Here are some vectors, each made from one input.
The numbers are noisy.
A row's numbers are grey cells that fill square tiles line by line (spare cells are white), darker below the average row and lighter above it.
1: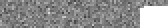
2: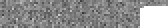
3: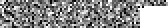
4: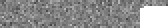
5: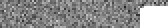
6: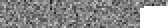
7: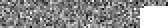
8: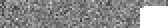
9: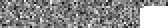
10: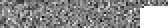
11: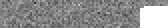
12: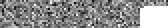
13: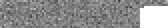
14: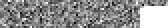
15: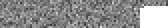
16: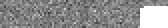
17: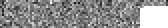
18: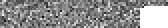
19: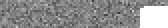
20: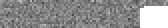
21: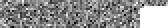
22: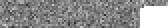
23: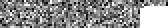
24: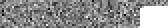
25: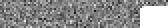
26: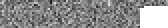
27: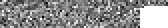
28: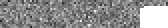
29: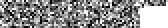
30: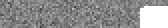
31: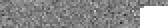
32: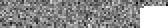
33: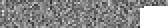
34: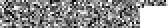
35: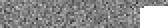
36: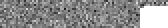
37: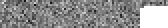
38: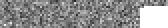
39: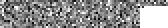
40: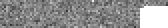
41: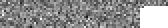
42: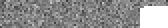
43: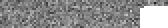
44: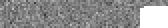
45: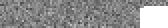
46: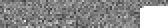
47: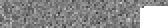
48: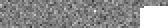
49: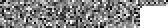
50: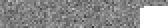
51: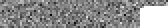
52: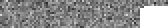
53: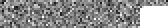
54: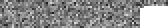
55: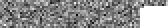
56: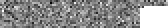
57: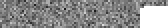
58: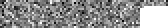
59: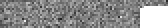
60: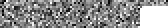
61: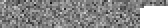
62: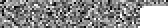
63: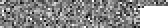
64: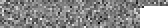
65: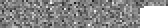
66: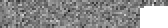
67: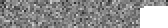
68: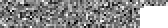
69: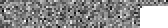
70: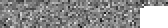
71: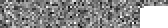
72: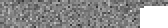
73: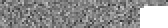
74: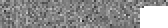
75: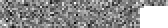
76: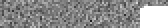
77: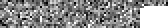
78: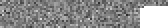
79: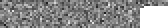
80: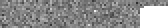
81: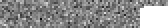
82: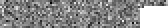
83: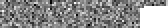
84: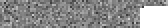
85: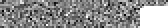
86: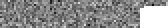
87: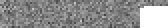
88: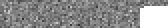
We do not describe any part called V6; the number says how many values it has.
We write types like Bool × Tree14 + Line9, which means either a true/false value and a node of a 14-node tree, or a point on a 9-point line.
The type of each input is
Line5 + Line7 × V6.
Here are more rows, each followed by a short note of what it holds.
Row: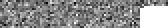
a point on a 5-point line
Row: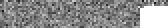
a point on a 5-point line
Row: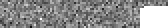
a point on a 7-point line and a value of V6
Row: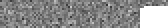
a point on a 5-point line
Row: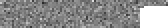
a point on a 7-point line and a value of V6
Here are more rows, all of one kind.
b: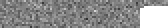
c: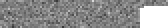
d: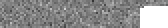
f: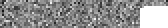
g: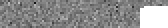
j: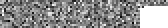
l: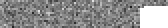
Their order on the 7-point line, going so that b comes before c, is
d, b, c, l, g, j, f.
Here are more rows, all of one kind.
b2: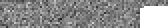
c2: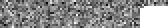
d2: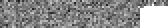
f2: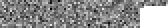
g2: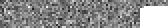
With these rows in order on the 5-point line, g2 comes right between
b2 and f2.
